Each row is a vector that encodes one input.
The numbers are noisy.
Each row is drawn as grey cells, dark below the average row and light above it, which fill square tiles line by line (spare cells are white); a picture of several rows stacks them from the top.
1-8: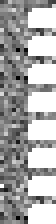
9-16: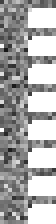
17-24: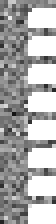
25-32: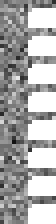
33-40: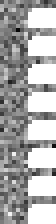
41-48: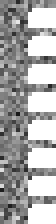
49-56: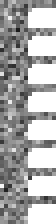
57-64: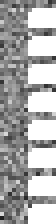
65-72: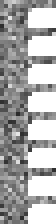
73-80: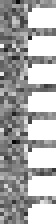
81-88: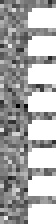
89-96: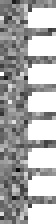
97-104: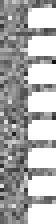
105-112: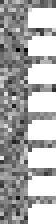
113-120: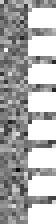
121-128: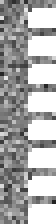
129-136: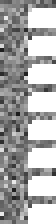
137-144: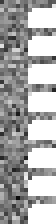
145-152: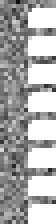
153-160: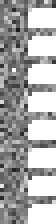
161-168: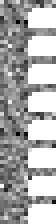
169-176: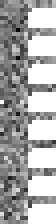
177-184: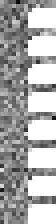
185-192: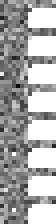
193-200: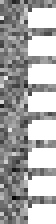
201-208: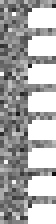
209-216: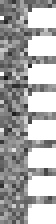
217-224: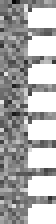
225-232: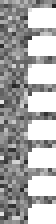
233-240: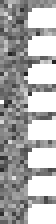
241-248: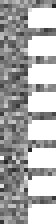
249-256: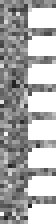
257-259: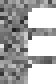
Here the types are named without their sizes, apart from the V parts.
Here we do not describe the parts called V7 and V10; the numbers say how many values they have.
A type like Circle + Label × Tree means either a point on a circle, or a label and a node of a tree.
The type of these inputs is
(Line + V10) × V7 + List(Circle).
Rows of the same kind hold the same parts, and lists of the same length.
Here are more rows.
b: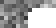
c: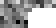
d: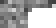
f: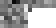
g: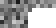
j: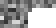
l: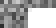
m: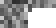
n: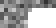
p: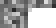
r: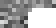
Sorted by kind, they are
b, p, r
c
d, l, n
f, m
g, j

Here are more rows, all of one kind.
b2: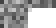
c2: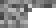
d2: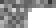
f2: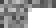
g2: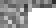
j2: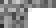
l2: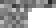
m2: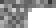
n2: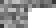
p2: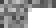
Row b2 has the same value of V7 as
f2, j2, n2 and p2.
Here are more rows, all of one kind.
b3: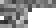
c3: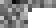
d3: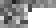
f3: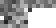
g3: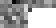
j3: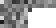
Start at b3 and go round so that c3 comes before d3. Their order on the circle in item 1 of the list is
b3, j3, c3, g3, d3, f3.
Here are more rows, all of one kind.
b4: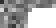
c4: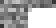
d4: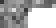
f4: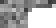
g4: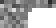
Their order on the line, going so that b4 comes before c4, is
d4, b4, g4, f4, c4.
